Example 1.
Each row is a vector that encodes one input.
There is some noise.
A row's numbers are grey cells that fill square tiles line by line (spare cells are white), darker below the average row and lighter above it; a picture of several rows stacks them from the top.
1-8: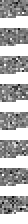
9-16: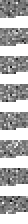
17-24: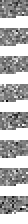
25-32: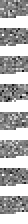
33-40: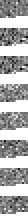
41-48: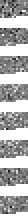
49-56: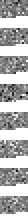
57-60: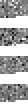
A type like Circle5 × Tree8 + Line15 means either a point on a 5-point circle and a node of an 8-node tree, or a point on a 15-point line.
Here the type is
Bool × Bool × Bool + Unit.
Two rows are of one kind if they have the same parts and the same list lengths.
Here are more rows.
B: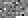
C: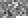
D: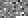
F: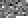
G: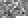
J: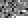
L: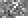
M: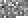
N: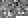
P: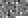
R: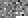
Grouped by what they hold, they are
B, C, D, F, G, L, M, N, P, R
J

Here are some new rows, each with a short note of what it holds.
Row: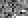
a fixed value
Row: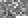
three true/false values
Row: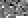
three true/false values
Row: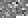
three true/false values
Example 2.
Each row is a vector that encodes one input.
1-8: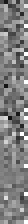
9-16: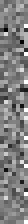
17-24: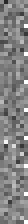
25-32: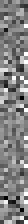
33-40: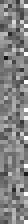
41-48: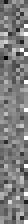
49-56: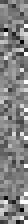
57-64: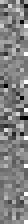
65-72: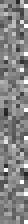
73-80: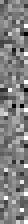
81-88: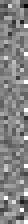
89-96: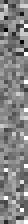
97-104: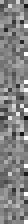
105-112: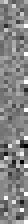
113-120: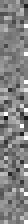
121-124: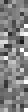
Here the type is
Line4 × Line4.
